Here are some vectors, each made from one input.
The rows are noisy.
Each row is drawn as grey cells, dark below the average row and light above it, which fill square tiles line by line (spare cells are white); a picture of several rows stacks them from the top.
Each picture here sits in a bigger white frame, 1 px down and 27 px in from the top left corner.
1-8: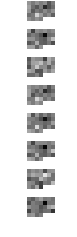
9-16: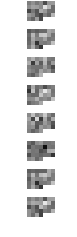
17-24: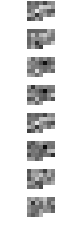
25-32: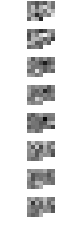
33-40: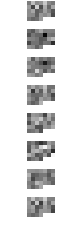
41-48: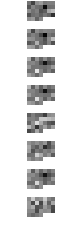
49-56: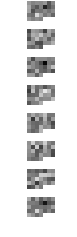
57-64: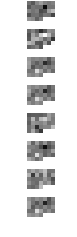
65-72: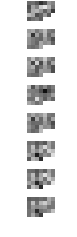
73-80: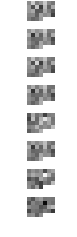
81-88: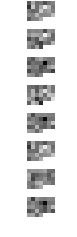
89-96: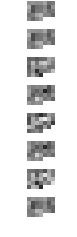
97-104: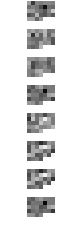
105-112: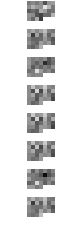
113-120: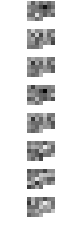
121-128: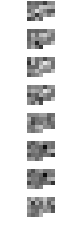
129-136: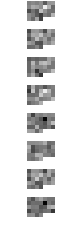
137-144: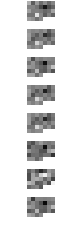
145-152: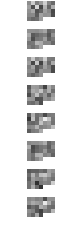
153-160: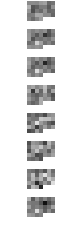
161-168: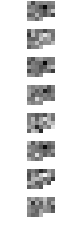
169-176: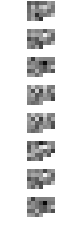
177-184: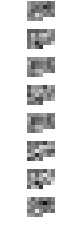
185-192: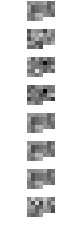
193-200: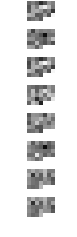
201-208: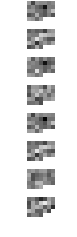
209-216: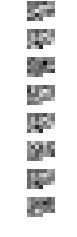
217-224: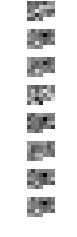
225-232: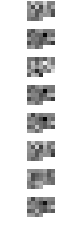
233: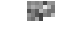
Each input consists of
either one of 7 labels, or a point on a 7-point line.
